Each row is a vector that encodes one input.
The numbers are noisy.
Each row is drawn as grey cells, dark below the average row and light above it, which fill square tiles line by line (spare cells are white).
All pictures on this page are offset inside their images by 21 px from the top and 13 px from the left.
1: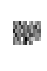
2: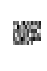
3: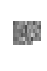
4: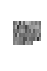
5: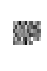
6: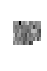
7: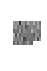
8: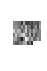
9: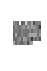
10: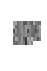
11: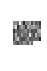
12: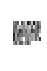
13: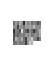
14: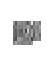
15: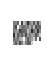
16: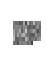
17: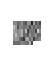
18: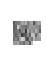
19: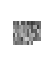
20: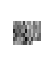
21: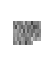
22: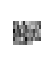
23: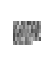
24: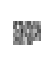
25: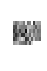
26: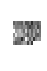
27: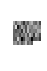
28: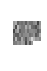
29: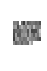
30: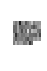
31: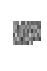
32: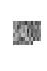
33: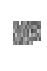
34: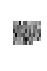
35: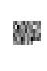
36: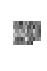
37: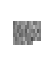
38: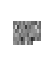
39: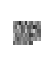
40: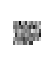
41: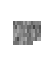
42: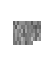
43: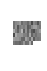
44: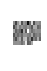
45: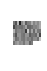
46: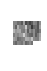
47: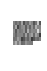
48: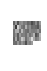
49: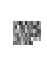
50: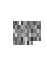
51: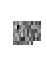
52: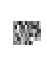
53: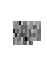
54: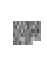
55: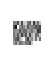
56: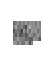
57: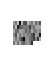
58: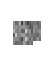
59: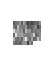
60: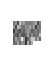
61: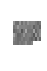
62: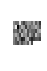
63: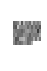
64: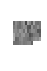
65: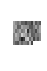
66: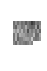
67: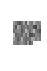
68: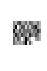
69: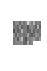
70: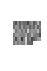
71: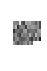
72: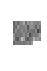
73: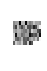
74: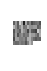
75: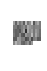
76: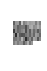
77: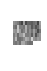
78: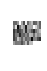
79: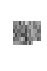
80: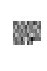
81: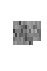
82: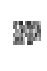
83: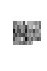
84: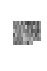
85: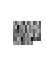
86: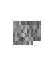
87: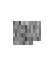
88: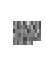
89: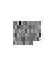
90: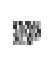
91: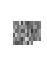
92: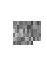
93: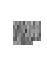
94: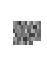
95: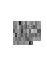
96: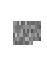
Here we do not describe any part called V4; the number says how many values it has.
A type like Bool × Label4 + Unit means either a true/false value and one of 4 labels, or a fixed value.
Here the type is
Line5 × (Line5 + V4).
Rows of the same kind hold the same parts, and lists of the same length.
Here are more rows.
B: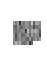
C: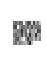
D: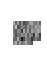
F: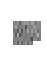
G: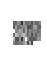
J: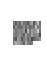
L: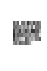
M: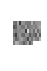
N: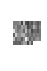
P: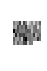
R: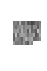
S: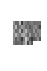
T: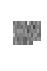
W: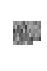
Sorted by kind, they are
B, J, R, T
C, D, F, G, L, M, N, P, S, W

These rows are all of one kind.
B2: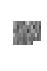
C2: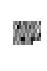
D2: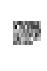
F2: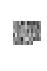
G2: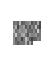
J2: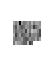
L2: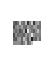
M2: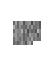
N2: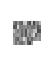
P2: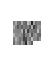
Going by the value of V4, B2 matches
F2, J2 and N2.
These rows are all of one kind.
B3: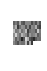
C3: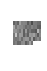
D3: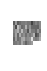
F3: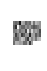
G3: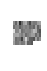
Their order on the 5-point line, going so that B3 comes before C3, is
F3, G3, B3, C3, D3.
